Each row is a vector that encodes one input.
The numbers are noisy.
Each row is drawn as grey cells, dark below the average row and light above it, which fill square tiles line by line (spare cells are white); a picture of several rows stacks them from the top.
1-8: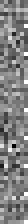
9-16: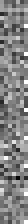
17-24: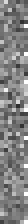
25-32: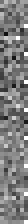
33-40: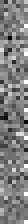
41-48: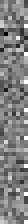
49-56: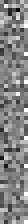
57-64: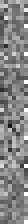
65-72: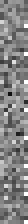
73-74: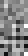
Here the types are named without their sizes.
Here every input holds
a point on a line, together with either a fixed value, or four true/false values.
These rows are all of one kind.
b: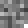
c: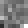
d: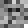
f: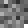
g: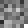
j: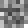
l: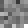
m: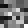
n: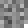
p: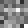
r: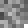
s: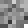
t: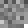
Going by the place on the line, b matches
j, n and t.
